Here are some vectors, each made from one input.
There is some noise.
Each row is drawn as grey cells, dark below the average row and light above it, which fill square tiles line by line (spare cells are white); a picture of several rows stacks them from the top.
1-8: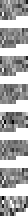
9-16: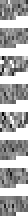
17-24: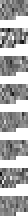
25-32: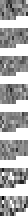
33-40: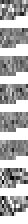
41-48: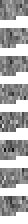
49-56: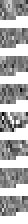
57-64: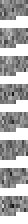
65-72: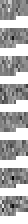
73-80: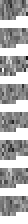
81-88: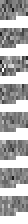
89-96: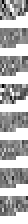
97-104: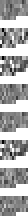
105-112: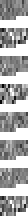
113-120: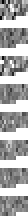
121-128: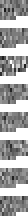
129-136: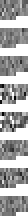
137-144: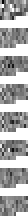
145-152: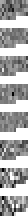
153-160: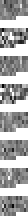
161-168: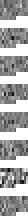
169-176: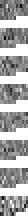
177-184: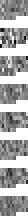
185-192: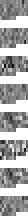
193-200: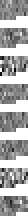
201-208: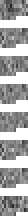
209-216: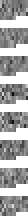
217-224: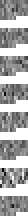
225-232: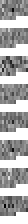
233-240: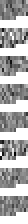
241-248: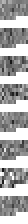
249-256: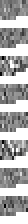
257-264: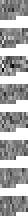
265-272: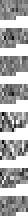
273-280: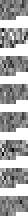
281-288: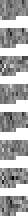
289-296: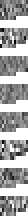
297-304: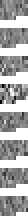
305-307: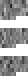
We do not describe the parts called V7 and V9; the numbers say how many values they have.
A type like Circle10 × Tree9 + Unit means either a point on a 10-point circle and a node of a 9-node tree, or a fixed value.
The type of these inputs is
(Bool × Bool × Bool + Unit) × Tree11 × V7 + V9.
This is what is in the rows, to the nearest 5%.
About 85% of them hold a node of an 11-node tree and a value of V7, together with either a fixed value, or three true/false values. The rest hold a value of V9.
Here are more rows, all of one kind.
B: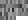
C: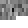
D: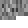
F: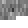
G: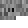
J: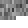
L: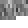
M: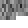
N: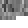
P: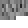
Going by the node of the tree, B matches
C, D, J and P.
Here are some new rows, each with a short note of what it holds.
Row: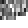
a value of V9
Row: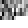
a value of V9
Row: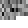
a node of an 11-node tree, three true/false values and a value of V7
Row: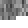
a node of an 11-node tree and a value of V7
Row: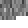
a node of an 11-node tree and a value of V7
